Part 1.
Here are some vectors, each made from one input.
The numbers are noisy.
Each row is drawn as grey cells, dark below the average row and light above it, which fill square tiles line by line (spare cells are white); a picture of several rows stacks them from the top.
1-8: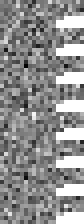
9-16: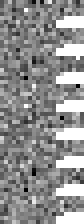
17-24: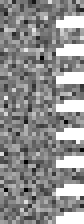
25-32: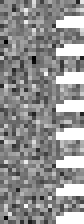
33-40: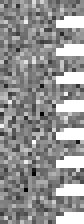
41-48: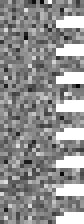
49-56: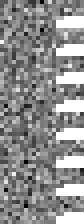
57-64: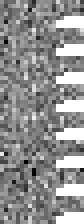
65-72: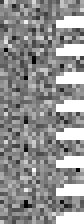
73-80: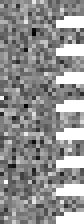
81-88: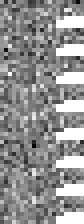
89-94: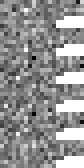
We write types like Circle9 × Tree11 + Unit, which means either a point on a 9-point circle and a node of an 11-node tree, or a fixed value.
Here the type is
Line11 × (Tree7 + Unit).
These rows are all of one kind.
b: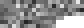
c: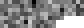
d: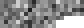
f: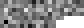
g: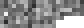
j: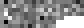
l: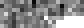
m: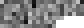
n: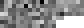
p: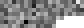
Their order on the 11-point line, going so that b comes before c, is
n, f, j, g, d, b, p, c, m, l.
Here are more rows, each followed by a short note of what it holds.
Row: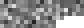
a point on an 11-point line and a node of a 7-node tree
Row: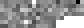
a point on an 11-point line
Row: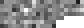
a point on an 11-point line
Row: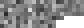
a point on an 11-point line
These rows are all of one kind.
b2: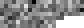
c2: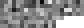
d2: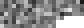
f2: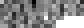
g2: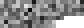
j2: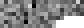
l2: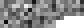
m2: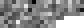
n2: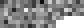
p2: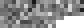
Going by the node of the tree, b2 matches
f2 and m2.
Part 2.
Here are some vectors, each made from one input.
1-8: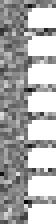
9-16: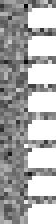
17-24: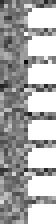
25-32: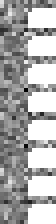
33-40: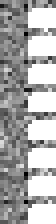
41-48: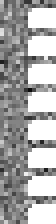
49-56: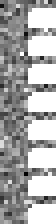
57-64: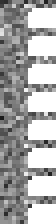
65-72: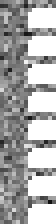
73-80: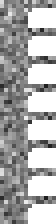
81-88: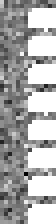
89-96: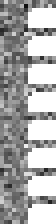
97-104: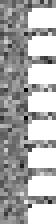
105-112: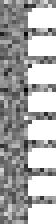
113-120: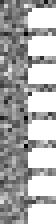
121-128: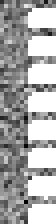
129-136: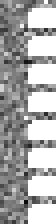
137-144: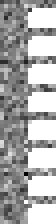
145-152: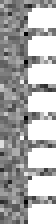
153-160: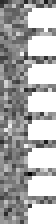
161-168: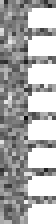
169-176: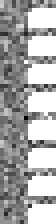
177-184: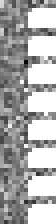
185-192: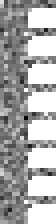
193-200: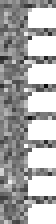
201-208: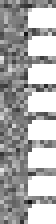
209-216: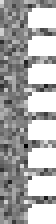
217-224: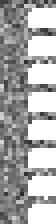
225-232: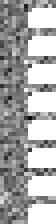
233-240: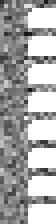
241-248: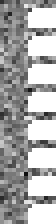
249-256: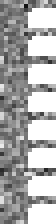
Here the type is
(Circle16 + Unit) × Line15.
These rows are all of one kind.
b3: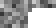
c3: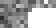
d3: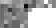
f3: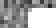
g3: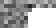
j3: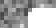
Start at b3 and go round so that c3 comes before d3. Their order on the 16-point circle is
b3, f3, j3, c3, d3, g3.
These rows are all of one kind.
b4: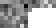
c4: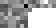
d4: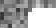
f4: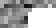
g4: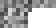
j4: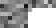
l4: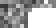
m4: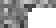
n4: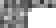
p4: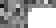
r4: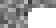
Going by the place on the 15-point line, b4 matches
f4 and l4.
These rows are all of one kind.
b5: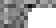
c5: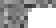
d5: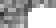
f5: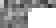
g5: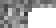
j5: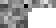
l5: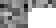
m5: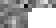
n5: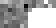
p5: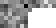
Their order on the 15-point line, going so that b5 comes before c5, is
d5, n5, m5, b5, c5, l5, f5, g5, p5, j5.
